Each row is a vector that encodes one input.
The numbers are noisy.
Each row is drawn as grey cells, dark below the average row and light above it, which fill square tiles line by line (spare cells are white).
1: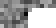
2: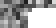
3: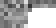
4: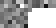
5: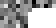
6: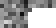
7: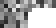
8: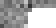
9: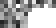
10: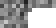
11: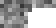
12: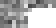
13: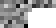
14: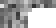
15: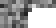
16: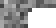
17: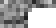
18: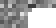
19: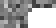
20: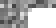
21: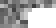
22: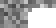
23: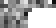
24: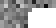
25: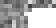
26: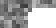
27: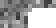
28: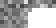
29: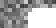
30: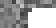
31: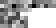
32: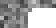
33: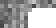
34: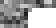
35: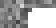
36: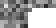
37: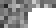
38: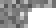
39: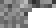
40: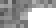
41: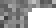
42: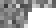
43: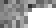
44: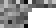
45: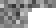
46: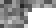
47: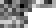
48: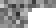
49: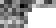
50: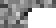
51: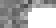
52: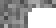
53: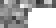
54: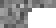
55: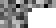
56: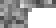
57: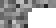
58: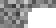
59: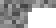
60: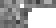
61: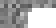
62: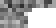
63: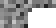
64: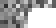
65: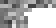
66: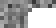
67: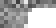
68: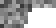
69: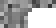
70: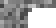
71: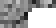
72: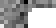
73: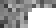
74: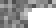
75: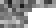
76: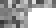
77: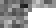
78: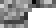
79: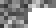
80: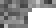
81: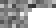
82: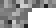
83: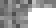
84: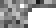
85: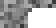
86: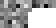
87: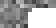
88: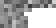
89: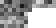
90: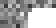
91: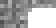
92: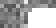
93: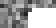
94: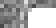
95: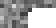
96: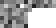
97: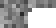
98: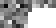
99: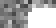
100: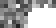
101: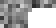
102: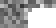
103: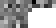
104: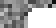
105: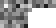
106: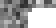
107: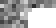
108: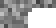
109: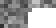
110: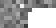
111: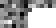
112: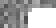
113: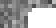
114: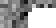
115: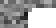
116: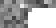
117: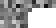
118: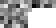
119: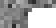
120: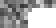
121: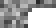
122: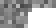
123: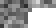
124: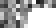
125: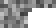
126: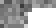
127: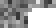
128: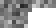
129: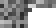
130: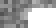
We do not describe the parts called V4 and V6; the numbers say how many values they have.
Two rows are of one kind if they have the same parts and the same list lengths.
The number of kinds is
2.
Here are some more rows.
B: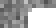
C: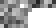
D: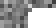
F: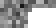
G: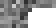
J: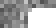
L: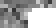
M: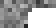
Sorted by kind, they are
B, F, J, L
C, D, G, M

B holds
a point on a 7-point line and a value of V4.
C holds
a point on a 7-point line, a true/false value and a value of V6.
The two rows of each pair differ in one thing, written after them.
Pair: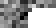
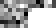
the value of V6
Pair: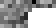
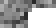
the place on the 7-point line
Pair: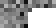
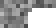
the value of V6
